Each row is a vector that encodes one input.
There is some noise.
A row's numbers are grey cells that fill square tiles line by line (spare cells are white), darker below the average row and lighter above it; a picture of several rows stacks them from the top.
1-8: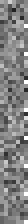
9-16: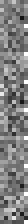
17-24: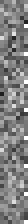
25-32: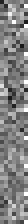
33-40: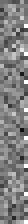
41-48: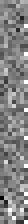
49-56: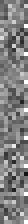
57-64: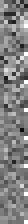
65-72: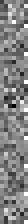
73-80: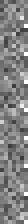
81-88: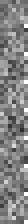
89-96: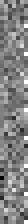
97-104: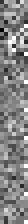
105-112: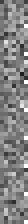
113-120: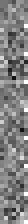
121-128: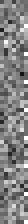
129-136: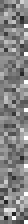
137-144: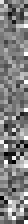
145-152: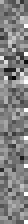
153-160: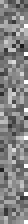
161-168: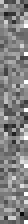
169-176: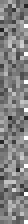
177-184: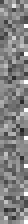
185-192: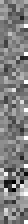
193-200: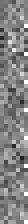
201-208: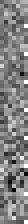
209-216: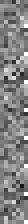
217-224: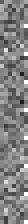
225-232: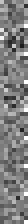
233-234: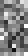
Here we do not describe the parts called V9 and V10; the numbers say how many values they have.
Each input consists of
a true/false value and a value of V10, together with either a point on a 5-point line, or a value of V9.
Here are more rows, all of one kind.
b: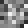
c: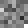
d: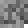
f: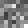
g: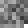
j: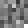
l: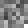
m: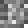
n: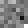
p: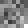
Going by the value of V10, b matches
d and g.
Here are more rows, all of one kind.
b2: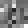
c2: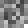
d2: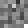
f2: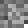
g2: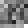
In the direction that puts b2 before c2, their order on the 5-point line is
d2, g2, f2, b2, c2.
